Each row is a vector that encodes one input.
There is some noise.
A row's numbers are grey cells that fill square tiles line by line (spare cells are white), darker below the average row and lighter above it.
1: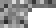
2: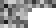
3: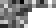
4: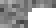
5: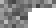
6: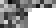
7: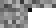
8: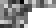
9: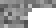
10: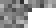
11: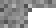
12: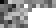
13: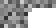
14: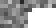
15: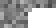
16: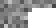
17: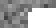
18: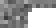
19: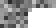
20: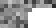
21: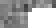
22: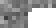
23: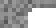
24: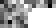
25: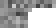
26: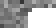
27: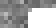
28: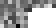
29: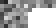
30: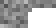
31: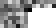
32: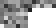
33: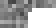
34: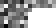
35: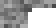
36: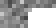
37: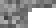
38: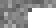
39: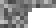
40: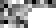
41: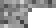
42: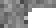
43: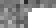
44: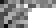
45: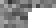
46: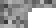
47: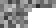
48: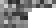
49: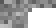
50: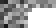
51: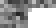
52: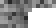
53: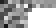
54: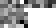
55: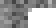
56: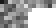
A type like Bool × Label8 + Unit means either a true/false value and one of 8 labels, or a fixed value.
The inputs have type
Bool × Bool × Bool + Unit.
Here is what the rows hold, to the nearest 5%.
About 15% of them hold a fixed value. The rest hold three true/false values.
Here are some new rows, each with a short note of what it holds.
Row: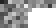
a fixed value
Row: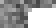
three true/false values
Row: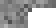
three true/false values
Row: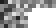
a fixed value
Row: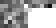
a fixed value
